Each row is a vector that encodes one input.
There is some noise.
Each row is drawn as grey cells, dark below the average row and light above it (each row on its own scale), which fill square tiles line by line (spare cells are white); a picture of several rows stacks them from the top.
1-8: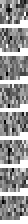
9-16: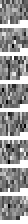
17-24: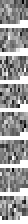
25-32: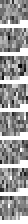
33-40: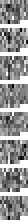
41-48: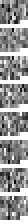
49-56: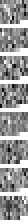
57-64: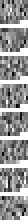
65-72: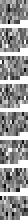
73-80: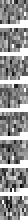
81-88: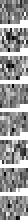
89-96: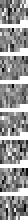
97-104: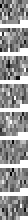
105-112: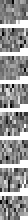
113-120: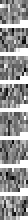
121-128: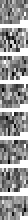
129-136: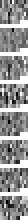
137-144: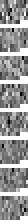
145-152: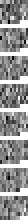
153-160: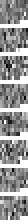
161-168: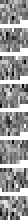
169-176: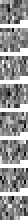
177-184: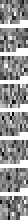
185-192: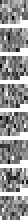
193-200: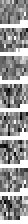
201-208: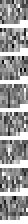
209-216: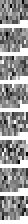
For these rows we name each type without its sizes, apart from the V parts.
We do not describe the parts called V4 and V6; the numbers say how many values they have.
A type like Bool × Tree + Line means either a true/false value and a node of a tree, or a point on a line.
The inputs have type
(Bool × Line × V6 + V4) × Line.
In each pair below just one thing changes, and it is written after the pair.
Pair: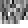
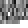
the value of V6
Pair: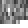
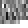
the true/false value
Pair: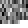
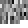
the true/false value
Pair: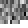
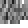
the value of V6
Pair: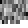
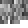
the place on one of the two lines
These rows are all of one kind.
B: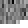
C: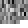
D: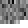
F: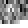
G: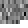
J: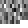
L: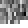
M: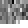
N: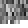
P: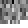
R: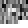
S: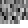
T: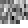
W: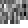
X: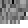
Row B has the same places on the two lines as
D, L, M and N.
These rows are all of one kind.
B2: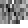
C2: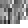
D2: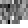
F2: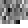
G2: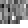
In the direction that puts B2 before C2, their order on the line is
F2, D2, B2, G2, C2.
